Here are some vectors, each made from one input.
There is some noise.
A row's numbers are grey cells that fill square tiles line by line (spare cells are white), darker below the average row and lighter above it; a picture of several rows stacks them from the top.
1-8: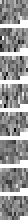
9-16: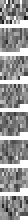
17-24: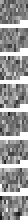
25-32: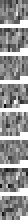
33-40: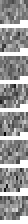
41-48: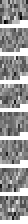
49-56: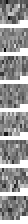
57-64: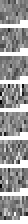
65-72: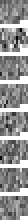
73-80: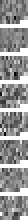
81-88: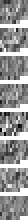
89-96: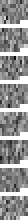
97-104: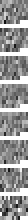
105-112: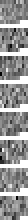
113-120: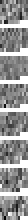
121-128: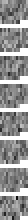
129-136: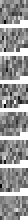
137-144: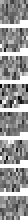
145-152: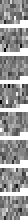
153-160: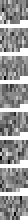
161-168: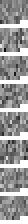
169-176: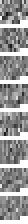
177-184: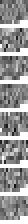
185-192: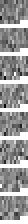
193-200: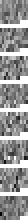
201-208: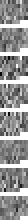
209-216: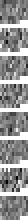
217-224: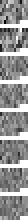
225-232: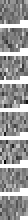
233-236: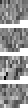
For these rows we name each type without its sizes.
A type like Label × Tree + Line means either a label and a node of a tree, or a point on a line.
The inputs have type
Label × (List(Line) + Tree) × Tree.
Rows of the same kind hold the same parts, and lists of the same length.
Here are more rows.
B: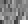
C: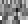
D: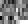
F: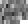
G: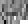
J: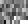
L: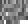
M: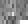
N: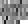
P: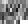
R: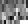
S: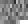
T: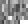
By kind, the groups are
B, C, T
D, M, S
F, L, P
G, J, N, R

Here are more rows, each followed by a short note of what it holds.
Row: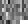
a label and a node of a tree, together with a list of one item
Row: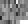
a label and a node of a tree, together with a list of two items
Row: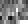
a label and a node of a tree, together with a list of two items
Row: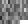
a label and a node of a tree, together with a list of one item
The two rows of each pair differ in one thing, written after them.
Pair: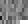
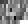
the place on the line in item 2 of the list
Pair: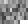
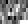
the label
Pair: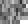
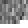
the place on the line in item 2 of the list
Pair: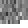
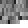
the node of the tree
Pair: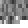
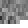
the label
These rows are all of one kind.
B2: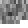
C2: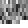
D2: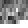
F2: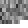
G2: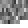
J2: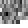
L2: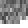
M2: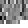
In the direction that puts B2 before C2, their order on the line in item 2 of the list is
B2, M2, G2, D2, C2, F2, L2, J2.
